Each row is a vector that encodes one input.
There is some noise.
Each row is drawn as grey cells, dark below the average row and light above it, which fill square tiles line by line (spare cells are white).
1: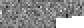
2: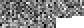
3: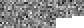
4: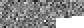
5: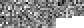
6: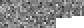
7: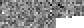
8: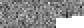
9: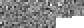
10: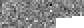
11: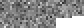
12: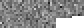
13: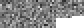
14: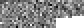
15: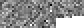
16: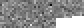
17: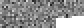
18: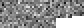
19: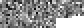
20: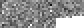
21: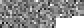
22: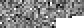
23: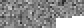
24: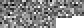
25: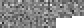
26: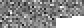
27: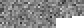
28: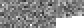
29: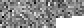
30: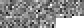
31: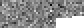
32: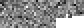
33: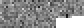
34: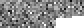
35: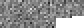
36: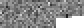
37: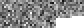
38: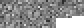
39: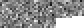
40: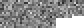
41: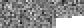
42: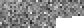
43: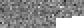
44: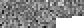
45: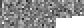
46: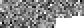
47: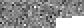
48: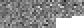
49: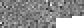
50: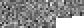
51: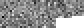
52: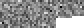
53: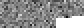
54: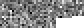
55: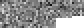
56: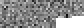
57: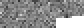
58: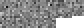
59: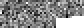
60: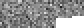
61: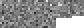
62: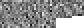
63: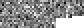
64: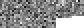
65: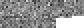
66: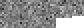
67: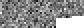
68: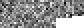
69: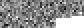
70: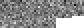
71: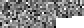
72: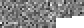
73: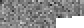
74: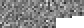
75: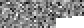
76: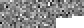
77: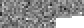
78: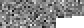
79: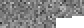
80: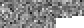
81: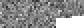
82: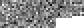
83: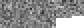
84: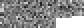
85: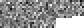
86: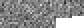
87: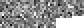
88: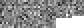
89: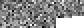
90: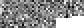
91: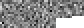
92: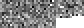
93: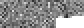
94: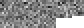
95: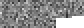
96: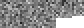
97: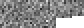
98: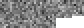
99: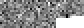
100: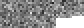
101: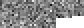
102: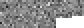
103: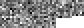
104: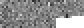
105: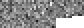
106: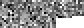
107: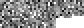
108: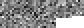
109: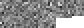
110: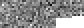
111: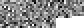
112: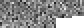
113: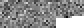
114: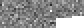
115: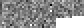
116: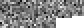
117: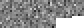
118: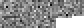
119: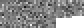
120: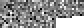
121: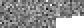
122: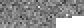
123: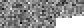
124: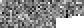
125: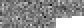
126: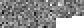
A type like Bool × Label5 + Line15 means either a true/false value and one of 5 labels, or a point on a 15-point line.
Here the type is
(Bool × Bool × Bool × Bool × Label5 + Label4 × Label4 × Label4) × Label4.
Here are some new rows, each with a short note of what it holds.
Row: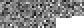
one of 4 labels, one of 5 labels and four true/false values
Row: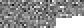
four labels (each one of 4)
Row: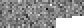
one of 4 labels, one of 5 labels and four true/false values
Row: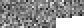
one of 4 labels, one of 5 labels and four true/false values
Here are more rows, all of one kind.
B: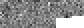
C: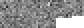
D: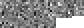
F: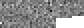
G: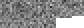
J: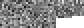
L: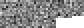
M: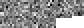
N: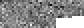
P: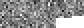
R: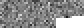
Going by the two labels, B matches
C, M, P and R.
